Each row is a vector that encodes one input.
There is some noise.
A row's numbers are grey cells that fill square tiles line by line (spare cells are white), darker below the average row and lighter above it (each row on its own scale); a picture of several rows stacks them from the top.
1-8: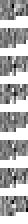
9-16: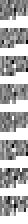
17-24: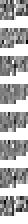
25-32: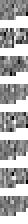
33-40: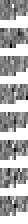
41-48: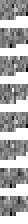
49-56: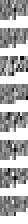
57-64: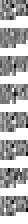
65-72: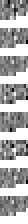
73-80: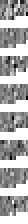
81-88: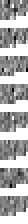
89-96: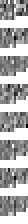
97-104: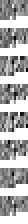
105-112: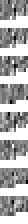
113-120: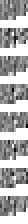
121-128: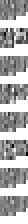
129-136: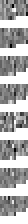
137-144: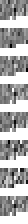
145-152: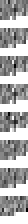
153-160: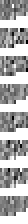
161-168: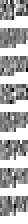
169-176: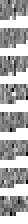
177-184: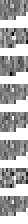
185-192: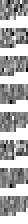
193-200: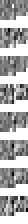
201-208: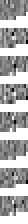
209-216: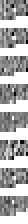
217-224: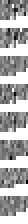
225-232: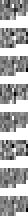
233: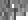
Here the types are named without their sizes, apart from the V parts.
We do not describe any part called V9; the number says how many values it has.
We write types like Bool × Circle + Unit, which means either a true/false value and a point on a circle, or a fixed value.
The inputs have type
Bool × (Line + V9).
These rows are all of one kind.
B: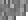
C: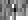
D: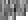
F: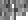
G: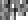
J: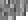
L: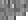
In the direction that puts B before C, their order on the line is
G, F, L, B, J, D, C.
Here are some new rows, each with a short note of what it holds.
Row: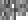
a point on a line and a true/false value
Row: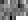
a point on a line and a true/false value
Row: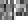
a true/false value and a value of V9
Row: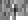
a point on a line and a true/false value
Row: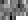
a point on a line and a true/false value
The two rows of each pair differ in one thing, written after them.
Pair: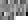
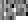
the value of V9
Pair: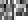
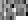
the value of V9
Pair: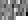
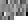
the value of V9
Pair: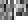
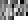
the value of V9
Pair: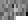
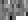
the true/false value
